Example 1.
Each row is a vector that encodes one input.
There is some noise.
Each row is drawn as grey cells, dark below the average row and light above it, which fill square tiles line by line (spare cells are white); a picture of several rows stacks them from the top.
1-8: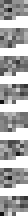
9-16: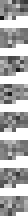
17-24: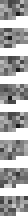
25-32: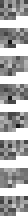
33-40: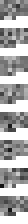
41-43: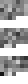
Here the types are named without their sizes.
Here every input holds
a label.
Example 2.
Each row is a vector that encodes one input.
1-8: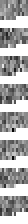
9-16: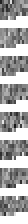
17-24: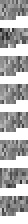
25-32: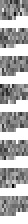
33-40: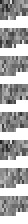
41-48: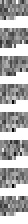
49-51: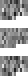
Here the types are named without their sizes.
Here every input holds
a node of a tree.
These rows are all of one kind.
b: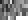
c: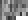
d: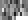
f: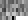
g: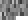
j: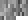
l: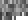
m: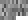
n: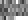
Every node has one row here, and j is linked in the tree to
c, g and m.
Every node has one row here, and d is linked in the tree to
c.
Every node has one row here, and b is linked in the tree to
m.
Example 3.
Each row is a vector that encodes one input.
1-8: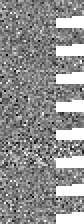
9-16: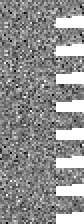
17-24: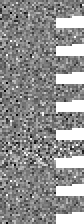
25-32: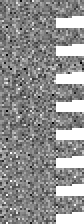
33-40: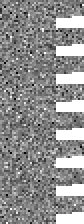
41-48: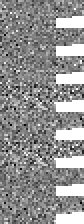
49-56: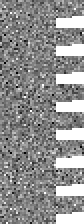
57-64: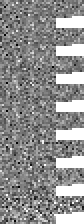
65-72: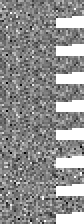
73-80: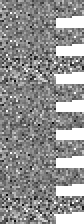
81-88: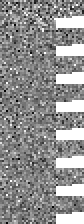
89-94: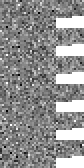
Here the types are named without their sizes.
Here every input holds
either a point on a circle, or a fixed value.
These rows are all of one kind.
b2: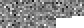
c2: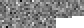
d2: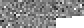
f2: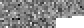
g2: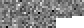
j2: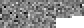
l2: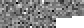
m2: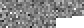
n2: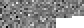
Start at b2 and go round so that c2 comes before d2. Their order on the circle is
b2, l2, g2, c2, n2, j2, f2, m2, d2.
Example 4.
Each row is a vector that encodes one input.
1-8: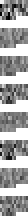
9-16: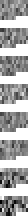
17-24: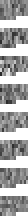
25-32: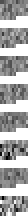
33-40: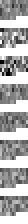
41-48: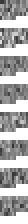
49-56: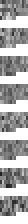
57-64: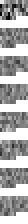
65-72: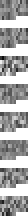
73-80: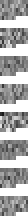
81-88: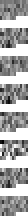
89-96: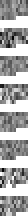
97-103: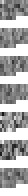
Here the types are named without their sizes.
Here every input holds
a point on a line.
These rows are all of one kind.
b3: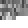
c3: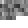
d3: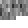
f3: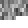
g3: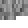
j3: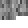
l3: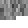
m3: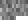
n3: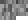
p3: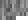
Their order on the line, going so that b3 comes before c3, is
g3, d3, l3, b3, c3, p3, n3, m3, j3, f3.
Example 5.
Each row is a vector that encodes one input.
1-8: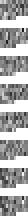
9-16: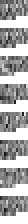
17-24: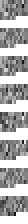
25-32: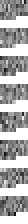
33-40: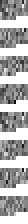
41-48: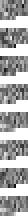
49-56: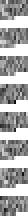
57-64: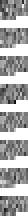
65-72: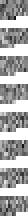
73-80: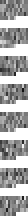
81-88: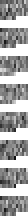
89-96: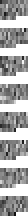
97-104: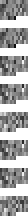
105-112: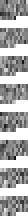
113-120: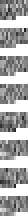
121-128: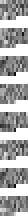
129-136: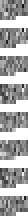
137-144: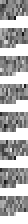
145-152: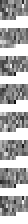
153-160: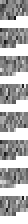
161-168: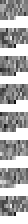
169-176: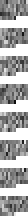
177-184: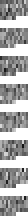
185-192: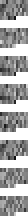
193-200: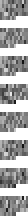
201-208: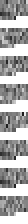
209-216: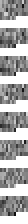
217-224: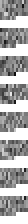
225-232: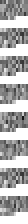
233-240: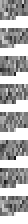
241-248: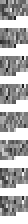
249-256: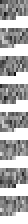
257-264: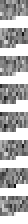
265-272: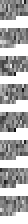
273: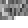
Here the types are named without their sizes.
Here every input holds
four true/false values.
